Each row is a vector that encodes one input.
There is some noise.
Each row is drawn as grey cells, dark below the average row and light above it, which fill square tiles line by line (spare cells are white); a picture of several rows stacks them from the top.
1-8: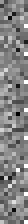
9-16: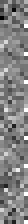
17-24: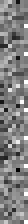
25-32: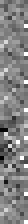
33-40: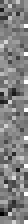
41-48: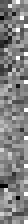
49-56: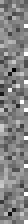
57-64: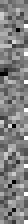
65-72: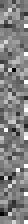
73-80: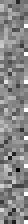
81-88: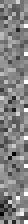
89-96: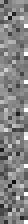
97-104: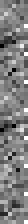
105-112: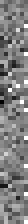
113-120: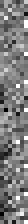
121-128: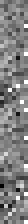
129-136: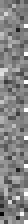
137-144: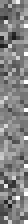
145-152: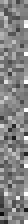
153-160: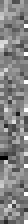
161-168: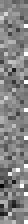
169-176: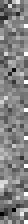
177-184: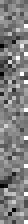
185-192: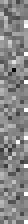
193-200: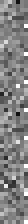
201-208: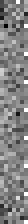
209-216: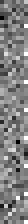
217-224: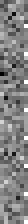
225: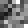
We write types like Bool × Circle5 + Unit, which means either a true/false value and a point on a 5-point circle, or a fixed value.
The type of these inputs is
Circle5 × (Line3 × Line5 + Line14).
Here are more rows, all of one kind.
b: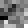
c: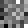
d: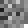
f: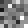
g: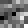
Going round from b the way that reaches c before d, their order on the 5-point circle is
b, g, f, c, d.
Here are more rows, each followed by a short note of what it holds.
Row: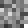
a point on a 5-point circle and a point on a 14-point line
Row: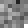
a point on a 5-point circle and a point on a 14-point line
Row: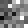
a point on a 5-point circle, a point on a 3-point line and a point on a 5-point line
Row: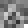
a point on a 5-point circle and a point on a 14-point line
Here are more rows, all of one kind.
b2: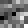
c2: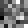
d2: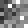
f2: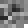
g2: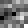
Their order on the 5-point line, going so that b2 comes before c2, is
d2, f2, b2, g2, c2.
